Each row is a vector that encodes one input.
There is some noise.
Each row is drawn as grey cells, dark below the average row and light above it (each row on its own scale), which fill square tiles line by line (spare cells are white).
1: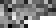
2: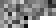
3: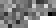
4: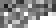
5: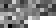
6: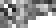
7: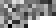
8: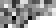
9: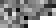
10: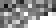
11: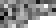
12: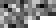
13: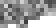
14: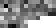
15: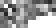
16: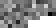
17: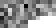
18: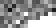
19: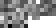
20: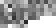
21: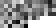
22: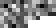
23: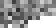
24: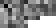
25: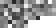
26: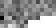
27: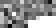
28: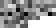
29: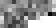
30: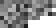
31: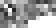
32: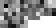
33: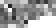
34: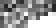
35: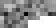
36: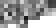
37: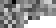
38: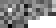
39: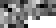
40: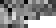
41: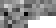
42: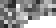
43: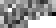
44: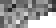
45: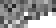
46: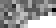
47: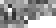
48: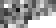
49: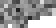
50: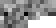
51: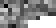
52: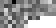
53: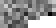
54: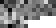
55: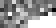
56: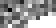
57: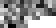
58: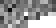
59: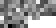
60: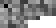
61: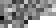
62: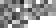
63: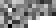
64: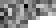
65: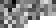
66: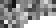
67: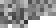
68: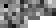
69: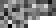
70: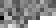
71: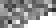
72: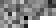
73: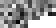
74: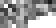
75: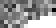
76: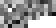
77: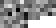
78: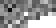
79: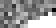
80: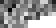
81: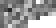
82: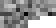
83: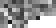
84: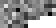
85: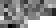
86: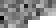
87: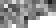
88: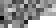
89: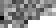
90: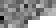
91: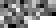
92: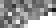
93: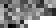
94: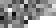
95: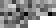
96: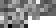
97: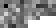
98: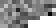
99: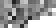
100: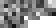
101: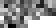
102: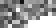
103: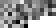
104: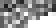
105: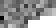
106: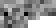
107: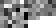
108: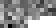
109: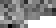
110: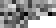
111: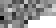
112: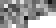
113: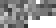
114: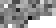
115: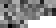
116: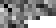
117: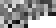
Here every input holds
a true/false value, together with either one of 6 labels, or a point on an 8-point line.
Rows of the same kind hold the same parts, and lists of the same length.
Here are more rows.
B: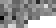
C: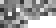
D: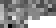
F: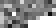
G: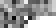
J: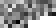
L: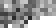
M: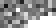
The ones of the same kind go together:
B, F, G, J, L
C, D, M

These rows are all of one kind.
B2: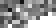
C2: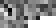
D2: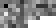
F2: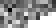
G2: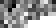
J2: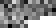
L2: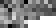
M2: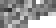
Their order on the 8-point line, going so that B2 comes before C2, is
M2, B2, D2, F2, C2, J2, L2, G2.
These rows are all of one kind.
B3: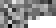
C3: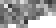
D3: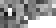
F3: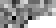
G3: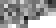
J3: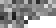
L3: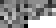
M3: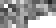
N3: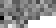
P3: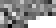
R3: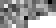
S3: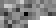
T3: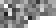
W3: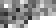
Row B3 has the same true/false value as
L3, P3 and S3.
